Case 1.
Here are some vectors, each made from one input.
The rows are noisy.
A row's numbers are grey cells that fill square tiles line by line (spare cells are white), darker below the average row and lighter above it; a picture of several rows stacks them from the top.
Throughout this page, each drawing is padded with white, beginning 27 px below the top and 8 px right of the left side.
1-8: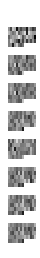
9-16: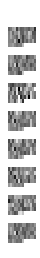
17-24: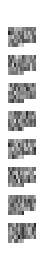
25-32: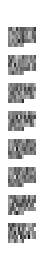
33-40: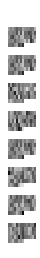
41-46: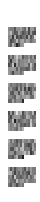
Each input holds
a point on a 7-point line.
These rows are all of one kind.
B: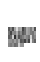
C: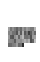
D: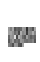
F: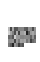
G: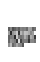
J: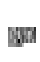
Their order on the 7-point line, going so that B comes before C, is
G, B, J, D, F, C.
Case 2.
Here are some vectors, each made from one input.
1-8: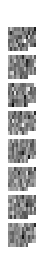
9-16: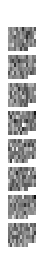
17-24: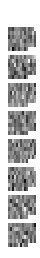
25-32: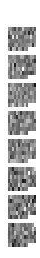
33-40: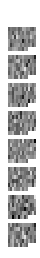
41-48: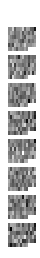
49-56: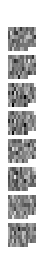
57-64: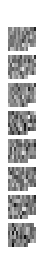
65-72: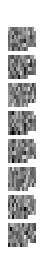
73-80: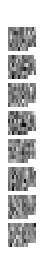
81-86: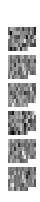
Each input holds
a point on a 13-point line and a point on a 15-point line.
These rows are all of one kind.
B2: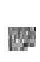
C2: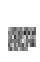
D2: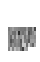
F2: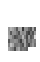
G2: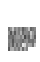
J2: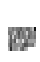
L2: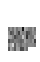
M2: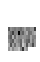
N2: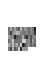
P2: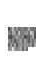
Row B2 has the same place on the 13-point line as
D2, J2 and M2.
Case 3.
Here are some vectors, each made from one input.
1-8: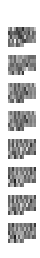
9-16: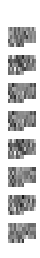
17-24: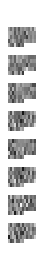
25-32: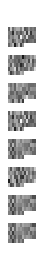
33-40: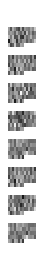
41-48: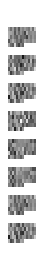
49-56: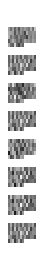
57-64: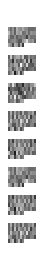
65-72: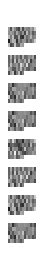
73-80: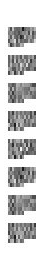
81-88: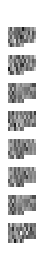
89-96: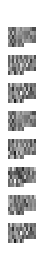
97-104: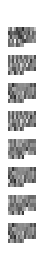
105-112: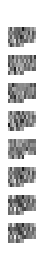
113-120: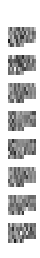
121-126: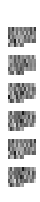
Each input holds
a point on a 10-point line.
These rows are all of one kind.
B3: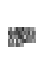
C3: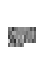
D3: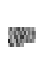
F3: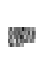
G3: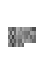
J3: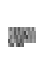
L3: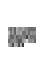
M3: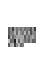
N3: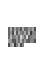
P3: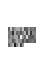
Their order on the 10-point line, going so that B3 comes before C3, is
B3, F3, D3, J3, L3, G3, C3, M3, N3, P3.
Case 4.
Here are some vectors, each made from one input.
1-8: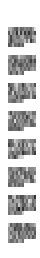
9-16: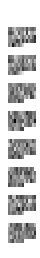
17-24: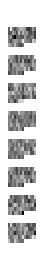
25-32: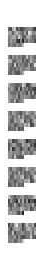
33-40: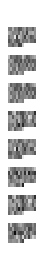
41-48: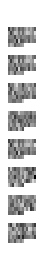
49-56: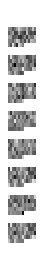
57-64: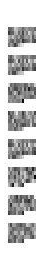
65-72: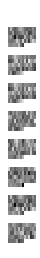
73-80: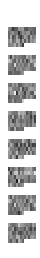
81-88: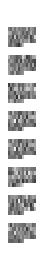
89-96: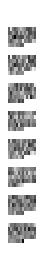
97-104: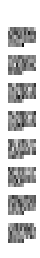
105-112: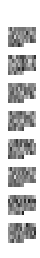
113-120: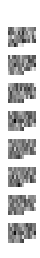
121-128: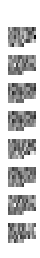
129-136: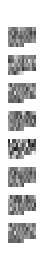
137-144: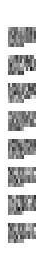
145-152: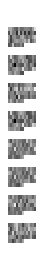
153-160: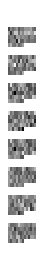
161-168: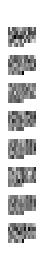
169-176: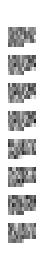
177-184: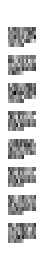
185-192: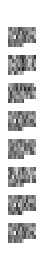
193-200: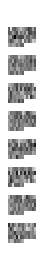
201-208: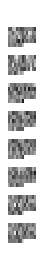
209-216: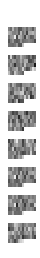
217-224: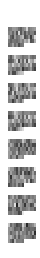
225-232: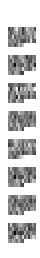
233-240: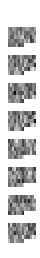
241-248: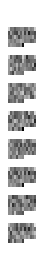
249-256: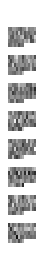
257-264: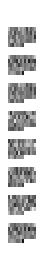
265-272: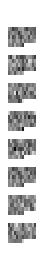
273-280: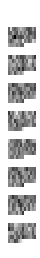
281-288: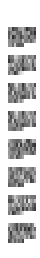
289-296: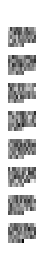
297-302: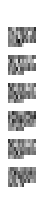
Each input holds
a point on a 14-point line.
